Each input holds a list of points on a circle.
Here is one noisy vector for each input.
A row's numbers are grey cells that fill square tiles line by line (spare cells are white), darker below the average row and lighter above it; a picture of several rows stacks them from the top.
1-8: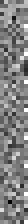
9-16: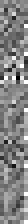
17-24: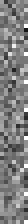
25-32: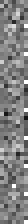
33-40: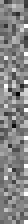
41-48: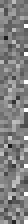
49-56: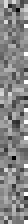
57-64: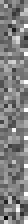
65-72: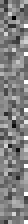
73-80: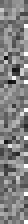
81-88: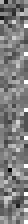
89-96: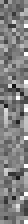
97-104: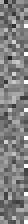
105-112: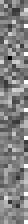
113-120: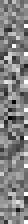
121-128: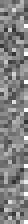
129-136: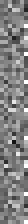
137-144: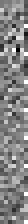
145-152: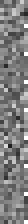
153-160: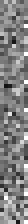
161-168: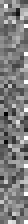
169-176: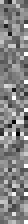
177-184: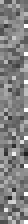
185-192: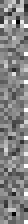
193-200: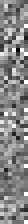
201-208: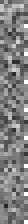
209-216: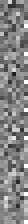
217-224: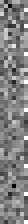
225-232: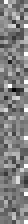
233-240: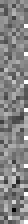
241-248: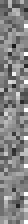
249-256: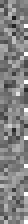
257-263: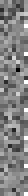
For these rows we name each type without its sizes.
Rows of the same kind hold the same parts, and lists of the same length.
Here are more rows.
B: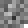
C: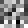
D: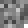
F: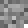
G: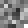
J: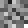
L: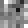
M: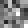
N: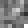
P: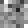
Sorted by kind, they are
B, D, F, J, M, N
C
G, L, P

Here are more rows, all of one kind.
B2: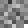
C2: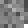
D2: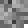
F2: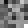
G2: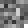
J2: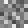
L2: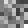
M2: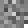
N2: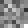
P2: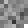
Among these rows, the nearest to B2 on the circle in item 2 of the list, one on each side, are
F2 and P2.
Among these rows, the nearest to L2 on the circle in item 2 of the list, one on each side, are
C2 and M2.
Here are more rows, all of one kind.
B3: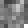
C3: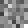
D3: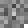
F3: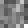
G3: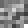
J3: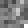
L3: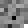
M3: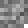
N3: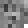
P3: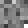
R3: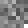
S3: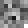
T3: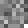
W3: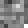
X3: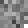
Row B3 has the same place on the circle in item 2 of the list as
D3, L3, T3 and W3.
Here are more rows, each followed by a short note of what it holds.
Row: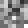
a list of one item
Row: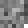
a list of two items
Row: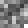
a list of one item
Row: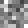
a list of one item
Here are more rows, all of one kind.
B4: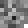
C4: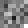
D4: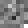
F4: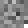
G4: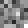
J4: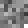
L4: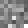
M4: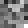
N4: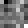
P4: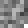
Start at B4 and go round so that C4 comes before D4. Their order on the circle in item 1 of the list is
B4, N4, M4, P4, L4, G4, J4, C4, F4, D4.
